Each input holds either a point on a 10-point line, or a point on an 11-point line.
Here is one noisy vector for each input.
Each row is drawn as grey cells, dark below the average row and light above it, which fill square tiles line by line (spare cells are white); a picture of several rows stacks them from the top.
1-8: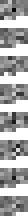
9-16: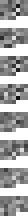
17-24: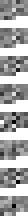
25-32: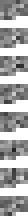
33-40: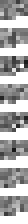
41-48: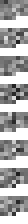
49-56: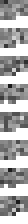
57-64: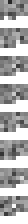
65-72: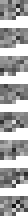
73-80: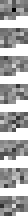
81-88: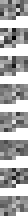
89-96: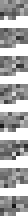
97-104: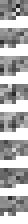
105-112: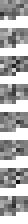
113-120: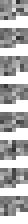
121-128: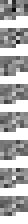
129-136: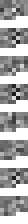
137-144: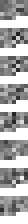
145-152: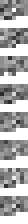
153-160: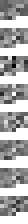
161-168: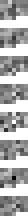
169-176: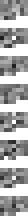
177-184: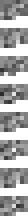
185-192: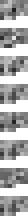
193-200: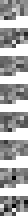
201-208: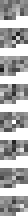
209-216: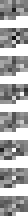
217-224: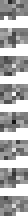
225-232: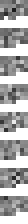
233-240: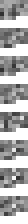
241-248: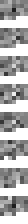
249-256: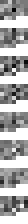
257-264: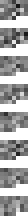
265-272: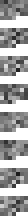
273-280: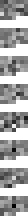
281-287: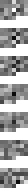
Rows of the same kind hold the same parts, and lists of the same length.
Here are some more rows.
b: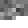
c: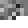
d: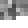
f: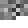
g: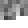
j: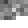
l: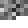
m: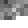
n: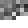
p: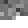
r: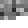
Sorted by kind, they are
b, g, j, m, p
c, d, f, l, n, r

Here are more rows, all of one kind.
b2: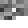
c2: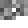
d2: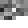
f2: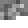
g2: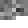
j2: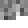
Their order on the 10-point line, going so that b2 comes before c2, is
j2, f2, b2, d2, g2, c2.
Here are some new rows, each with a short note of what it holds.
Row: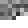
a point on an 11-point line
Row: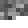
a point on a 10-point line
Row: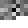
a point on an 11-point line
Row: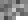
a point on a 10-point line
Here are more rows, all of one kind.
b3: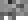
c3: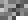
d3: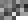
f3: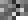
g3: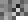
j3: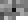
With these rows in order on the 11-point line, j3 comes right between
b3 and d3.
